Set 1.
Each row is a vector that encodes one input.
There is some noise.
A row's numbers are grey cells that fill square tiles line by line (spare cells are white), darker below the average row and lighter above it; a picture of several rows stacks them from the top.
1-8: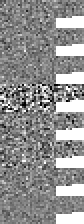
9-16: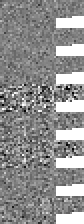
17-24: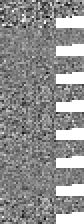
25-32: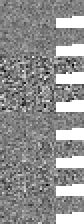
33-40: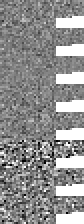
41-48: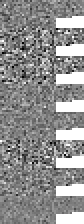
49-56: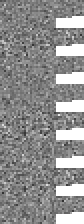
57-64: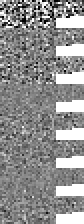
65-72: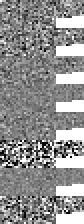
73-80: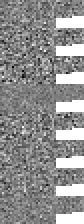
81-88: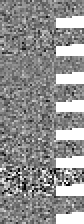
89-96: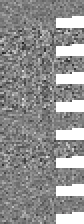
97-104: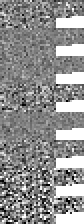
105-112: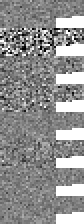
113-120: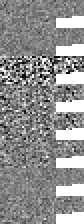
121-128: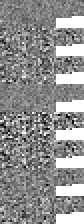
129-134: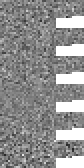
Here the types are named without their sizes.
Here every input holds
a list of points on a circle.
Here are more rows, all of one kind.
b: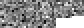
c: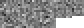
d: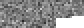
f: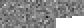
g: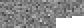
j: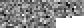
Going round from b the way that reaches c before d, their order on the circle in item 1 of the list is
b, c, f, d, j, g.
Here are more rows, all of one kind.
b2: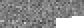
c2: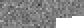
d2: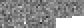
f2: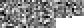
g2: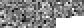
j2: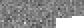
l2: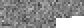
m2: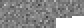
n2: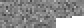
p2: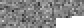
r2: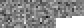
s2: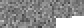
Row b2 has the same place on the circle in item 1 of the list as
d2, j2 and r2.
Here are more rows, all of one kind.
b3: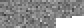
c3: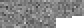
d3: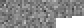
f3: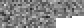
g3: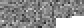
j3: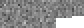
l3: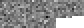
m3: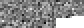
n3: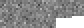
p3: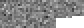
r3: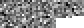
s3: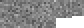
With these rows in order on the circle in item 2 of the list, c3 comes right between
l3 and p3.
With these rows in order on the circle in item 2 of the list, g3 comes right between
b3 and r3.
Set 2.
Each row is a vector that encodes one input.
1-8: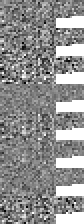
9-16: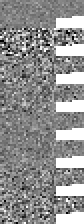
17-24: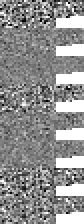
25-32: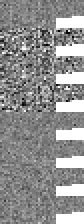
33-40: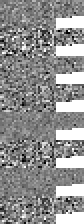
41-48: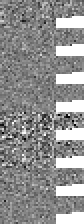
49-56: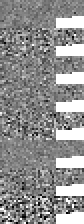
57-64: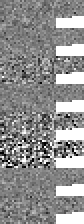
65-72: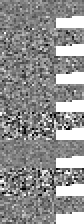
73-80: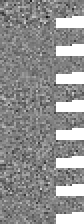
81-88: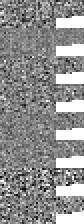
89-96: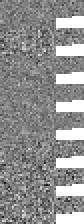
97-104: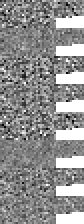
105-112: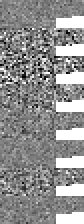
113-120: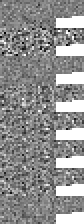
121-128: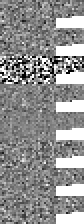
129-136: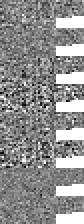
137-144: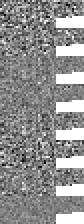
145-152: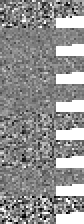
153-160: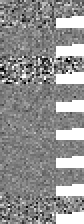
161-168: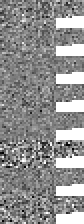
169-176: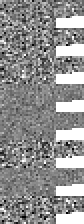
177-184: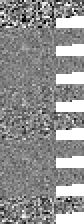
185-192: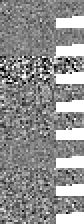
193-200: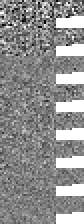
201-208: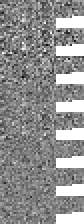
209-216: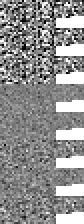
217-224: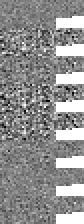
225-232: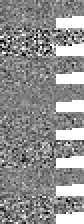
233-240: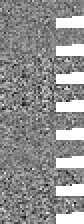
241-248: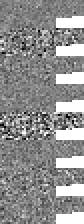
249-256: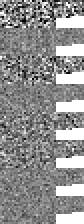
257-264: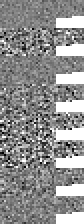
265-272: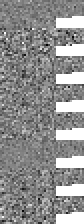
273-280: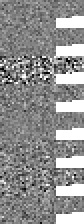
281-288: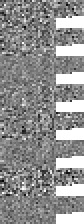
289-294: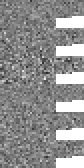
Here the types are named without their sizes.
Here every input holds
a list of points on a circle.
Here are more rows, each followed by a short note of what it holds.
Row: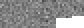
a list of one item
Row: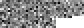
the empty list
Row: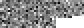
the empty list
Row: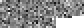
the empty list
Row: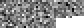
a list of two items
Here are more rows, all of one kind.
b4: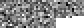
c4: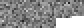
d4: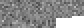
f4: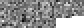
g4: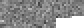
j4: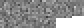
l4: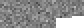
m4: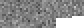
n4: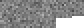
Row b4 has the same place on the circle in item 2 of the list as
l4 and m4.
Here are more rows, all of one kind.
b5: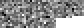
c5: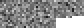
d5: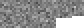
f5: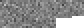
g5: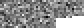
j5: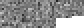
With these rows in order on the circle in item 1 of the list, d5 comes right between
b5 and j5.
